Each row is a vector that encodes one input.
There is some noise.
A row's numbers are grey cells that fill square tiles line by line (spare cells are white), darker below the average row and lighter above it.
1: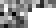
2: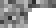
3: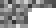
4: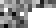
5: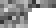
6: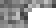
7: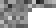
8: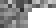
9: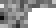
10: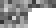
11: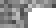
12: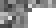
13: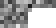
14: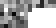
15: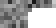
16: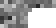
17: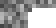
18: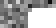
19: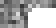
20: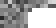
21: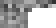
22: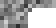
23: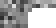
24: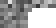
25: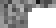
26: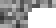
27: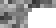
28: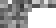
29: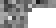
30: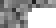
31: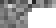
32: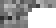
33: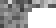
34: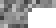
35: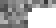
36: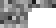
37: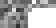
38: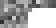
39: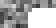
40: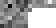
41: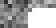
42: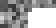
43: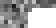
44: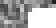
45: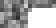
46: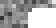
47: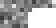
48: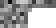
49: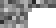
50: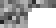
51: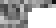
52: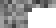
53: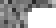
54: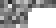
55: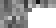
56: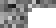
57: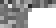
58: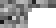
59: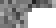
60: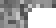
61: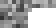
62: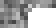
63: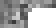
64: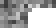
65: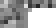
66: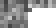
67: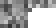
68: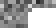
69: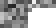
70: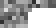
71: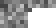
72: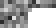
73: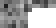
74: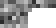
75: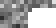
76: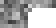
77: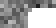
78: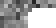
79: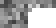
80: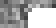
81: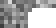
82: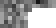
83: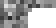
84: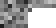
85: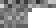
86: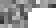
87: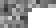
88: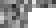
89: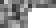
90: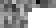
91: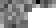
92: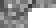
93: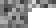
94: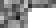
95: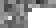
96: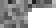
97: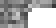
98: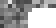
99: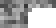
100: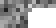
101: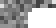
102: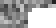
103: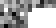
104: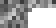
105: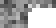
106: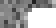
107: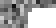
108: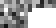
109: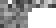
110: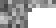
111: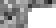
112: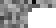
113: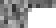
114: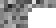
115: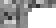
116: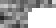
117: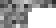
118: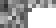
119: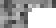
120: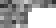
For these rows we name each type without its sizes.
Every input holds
a list of points on a circle.
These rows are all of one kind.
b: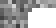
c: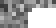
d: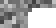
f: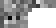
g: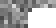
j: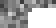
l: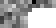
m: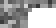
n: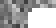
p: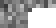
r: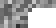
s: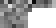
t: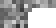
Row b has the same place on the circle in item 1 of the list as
g, n and t.
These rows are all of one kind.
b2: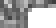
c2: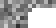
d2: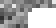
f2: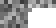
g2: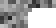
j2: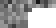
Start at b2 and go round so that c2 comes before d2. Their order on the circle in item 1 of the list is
b2, j2, f2, c2, d2, g2.
